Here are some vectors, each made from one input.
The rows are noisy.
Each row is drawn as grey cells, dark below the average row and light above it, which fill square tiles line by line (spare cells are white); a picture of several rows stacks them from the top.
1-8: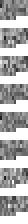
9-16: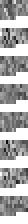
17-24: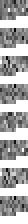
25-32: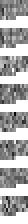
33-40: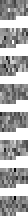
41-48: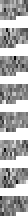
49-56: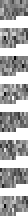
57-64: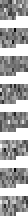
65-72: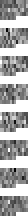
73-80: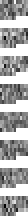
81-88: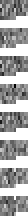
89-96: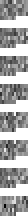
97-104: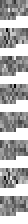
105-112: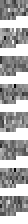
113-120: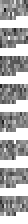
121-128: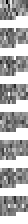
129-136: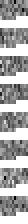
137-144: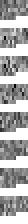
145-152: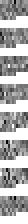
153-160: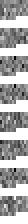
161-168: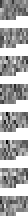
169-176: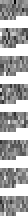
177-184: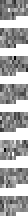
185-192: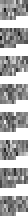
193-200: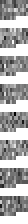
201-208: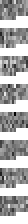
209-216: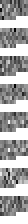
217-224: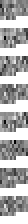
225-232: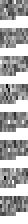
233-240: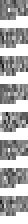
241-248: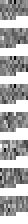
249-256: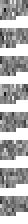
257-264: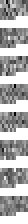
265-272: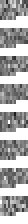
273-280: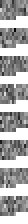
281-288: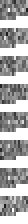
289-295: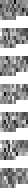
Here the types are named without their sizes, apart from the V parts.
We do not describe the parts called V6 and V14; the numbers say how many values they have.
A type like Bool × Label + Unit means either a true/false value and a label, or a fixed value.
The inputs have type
Bool × V6 × V14 + Line.
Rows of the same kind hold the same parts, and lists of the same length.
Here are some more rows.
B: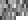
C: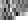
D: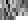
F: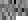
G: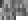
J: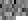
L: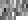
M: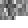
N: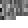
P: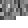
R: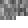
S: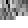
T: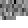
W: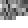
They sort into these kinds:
B, C, D, L, S, W
F, G, J, M, N, P, R, T

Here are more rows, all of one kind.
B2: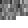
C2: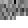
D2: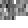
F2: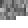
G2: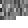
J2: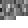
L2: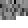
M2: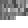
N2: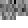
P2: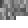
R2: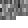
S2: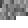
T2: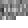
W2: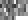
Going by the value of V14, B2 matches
D2, R2 and S2.
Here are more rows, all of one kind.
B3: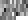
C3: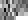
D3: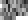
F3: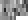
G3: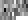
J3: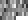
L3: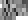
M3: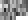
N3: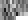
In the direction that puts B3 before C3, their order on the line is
J3, B3, G3, F3, M3, D3, L3, C3, N3.
